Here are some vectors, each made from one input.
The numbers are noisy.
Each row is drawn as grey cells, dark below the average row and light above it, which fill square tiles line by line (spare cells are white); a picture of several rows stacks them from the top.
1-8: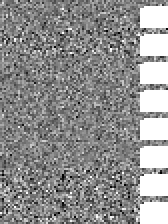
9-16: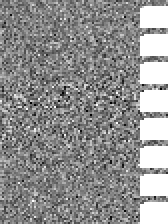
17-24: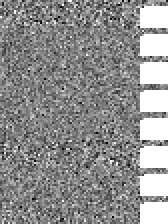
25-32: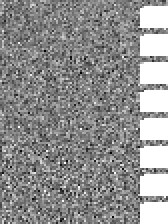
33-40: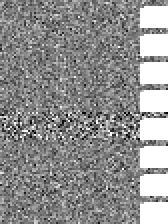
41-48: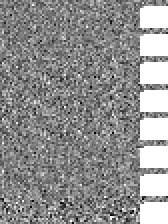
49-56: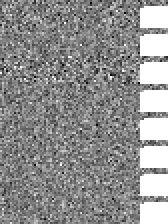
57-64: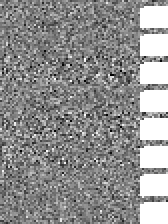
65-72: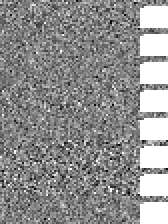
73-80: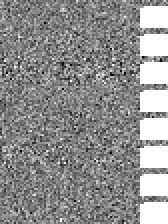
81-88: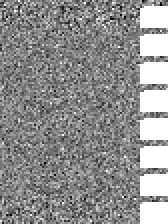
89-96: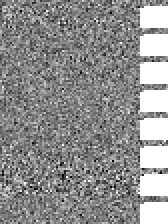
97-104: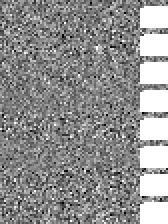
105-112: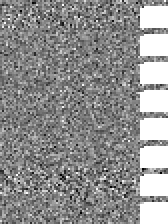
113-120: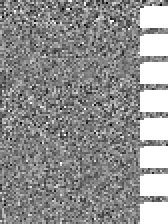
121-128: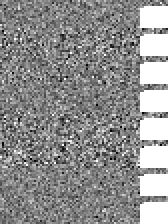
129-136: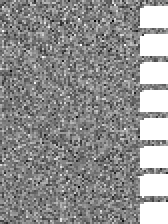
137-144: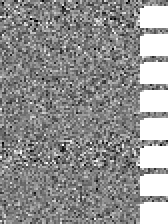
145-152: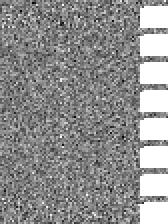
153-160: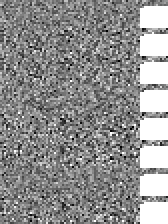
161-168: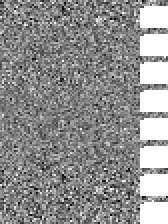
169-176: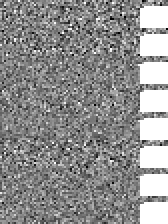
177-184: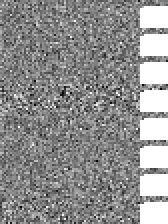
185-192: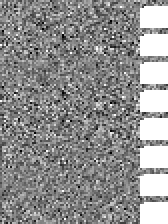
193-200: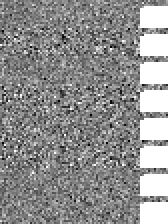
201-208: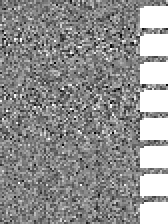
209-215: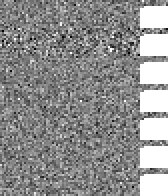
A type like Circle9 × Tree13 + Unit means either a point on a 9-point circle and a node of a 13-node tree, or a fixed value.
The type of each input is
(Bool × Circle8 + List2(Circle9)) × Label6.
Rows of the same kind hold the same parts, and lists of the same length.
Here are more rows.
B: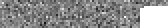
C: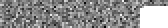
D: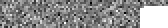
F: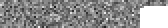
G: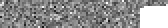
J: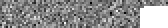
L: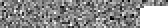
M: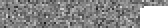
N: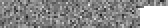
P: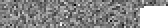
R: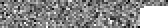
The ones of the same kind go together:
B, F, G, M, N
C, P
D, J
L, R

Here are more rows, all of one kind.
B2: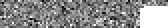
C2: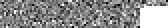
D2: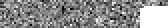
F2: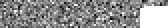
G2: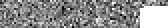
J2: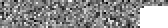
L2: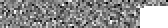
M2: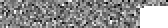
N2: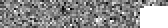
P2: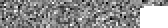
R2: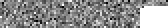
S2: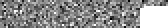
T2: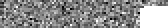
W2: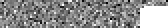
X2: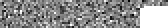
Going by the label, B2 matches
D2, G2, N2 and T2.
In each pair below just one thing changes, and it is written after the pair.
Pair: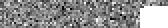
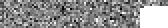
the place on the 8-point circle
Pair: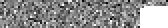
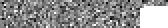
the label
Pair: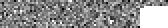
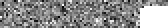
the label
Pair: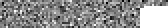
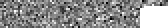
the true/false value
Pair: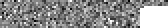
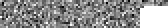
the label
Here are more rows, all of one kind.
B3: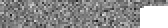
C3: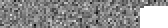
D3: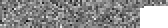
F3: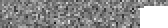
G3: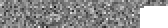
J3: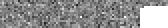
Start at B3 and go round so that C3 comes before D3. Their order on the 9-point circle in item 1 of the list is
B3, C3, G3, J3, F3, D3.
